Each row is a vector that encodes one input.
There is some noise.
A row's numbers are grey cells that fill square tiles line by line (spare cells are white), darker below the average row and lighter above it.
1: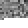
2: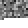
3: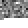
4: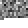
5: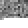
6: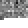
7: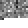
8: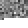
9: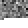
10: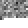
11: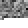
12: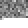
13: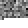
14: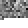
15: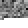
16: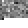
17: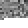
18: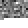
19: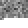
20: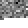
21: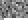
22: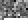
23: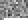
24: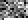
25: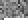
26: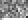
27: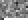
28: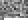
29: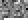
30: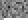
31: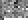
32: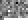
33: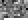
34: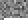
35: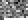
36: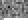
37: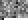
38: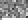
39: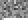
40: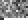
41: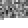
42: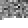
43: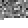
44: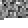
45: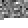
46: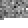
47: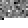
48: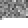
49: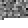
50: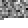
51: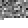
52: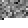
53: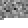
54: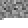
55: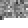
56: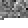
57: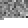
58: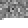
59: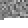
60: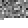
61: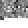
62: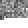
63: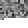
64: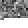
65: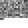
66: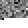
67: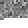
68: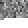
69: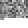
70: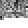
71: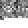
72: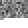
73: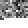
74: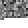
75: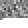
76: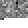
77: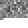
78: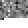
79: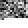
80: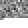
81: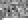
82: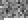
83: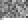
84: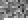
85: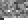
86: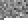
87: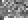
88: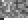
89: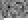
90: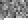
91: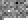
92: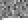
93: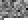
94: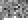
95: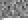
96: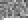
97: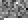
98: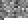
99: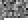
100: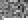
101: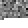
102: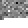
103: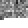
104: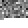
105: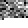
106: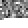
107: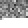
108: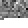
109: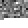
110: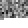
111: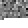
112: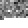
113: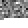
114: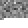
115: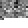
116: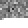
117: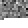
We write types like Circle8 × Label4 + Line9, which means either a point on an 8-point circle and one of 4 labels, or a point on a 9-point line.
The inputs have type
List3(Line7).
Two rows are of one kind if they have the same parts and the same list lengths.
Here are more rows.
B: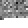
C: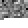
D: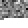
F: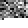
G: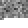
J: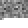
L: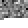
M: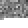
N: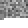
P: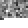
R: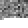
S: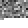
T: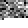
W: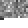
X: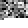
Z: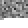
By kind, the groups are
B, P, W
C, D, L, S
F, T, X
G, J, M, N, R, Z

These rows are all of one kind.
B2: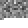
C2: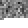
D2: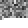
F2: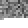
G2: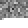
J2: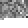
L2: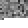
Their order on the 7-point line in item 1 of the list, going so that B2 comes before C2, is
J2, G2, D2, B2, C2, F2, L2.
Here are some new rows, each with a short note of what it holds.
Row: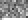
a list of two items
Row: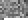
a list of two items
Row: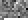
a list of one item
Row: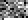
the empty list
